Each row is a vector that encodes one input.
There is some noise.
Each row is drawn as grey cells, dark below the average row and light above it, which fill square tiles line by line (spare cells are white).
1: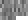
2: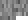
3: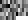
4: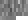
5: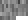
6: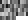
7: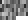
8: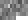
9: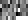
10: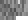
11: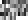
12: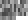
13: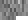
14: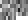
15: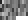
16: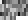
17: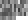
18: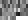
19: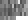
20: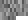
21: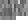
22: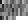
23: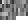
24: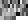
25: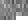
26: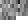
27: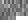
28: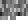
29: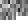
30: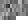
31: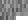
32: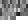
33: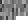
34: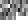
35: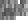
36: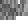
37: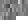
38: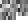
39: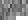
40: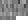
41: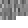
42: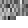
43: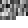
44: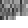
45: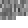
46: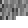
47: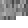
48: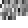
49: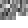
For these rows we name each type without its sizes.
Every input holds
a list of points on a line.
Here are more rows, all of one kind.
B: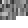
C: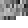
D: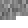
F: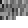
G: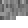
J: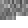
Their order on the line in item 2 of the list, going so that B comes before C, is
G, J, F, B, D, C.
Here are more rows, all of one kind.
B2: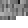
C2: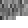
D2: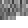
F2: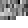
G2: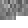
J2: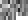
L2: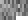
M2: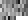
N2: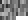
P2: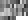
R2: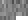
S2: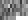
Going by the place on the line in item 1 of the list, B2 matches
C2, F2 and S2.
